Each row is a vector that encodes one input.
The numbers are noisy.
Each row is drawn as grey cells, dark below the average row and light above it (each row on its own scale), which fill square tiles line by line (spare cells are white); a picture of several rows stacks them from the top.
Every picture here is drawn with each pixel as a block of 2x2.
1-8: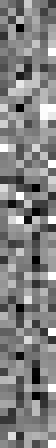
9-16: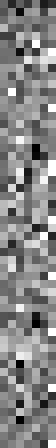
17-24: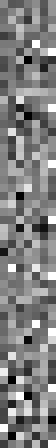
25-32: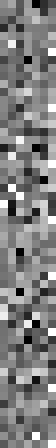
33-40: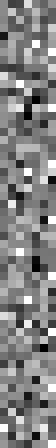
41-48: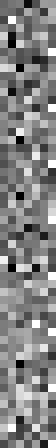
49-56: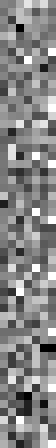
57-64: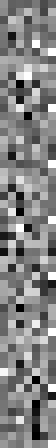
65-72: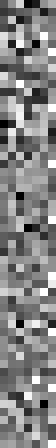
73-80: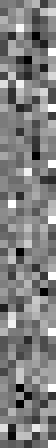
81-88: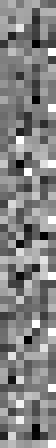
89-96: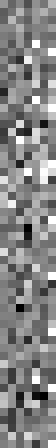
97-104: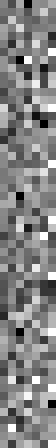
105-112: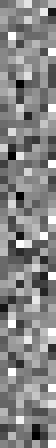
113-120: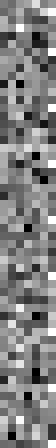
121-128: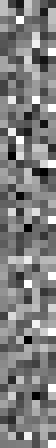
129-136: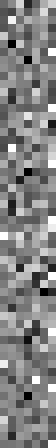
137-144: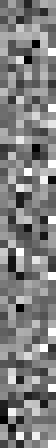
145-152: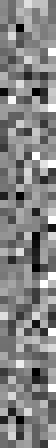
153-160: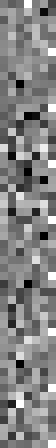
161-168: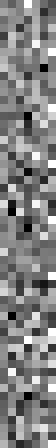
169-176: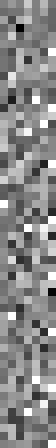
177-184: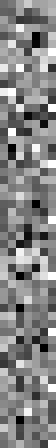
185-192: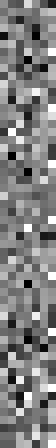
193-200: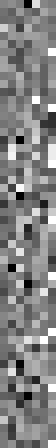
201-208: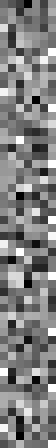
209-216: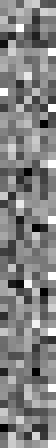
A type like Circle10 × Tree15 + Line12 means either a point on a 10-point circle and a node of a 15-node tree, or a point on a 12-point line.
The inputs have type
Bool × Bool × Bool × (Line4 + Line8) + Line7.
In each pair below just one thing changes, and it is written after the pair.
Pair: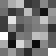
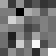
the place on the 4-point line
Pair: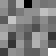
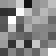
the place on the 4-point line
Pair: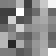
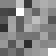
one of the three true/false values
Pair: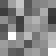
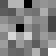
the place on the 4-point line
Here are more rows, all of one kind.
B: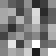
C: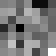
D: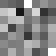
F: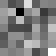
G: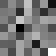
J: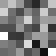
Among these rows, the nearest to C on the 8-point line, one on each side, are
B and J.
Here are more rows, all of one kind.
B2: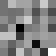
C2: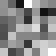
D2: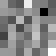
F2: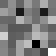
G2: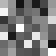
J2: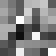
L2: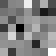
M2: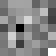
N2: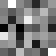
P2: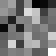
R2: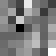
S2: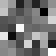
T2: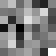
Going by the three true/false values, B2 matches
M2, N2 and T2.
